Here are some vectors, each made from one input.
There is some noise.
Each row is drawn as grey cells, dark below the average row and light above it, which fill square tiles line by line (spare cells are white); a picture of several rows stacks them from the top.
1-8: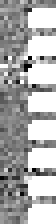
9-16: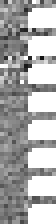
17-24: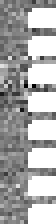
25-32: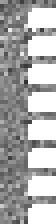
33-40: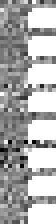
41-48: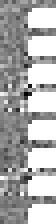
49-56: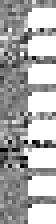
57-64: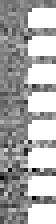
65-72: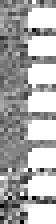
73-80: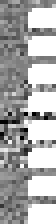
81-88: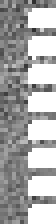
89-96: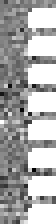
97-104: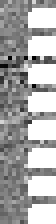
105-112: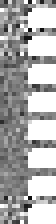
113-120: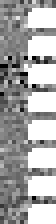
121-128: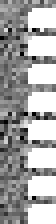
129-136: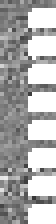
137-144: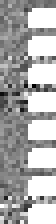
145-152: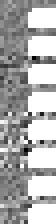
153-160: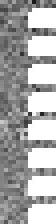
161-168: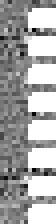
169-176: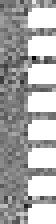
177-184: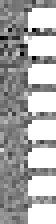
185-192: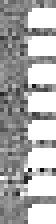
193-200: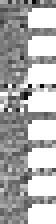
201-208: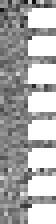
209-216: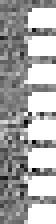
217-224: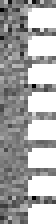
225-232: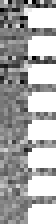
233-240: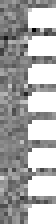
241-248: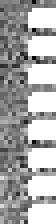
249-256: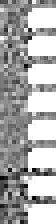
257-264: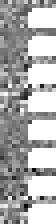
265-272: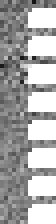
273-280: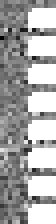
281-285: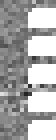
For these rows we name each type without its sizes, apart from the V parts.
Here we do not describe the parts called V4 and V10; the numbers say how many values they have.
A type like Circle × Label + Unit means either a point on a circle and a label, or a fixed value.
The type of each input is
((Bool × Bool × Bool + Label) × V10 + V4 × V4) × Line.
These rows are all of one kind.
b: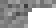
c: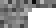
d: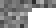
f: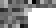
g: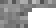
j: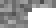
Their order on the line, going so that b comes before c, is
b, g, f, j, c, d.
